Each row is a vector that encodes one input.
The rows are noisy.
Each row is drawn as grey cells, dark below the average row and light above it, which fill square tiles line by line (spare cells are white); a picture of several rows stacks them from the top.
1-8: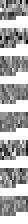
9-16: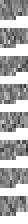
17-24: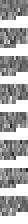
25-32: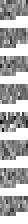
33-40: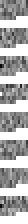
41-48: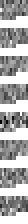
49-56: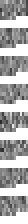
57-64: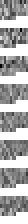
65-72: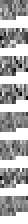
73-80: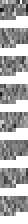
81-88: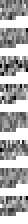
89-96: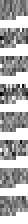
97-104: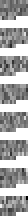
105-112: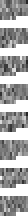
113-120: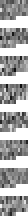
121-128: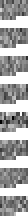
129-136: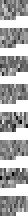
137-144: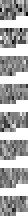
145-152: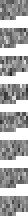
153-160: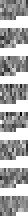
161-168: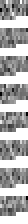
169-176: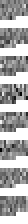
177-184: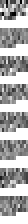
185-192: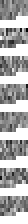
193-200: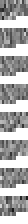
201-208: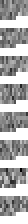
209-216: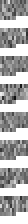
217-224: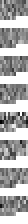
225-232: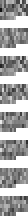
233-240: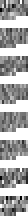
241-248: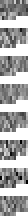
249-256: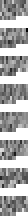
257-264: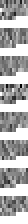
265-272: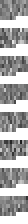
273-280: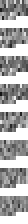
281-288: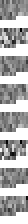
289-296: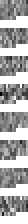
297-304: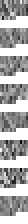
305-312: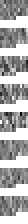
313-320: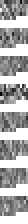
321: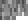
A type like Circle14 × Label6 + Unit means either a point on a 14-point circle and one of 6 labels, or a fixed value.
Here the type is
List2(Line15).
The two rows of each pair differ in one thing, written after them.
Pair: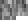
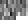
the place on the 15-point line in item 2 of the list
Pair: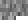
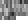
the place on the 15-point line in item 1 of the list
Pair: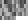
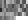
the place on the 15-point line in item 2 of the list
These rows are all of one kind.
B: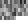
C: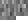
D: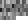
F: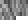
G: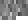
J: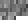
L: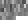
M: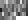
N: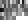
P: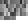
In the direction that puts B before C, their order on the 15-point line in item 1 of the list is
N, P, D, B, L, C, M, G, J, F.
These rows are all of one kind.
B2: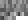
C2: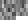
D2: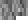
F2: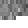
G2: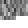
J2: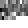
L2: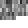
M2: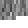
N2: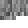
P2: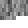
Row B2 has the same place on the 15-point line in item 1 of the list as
J2, L2, N2 and P2.
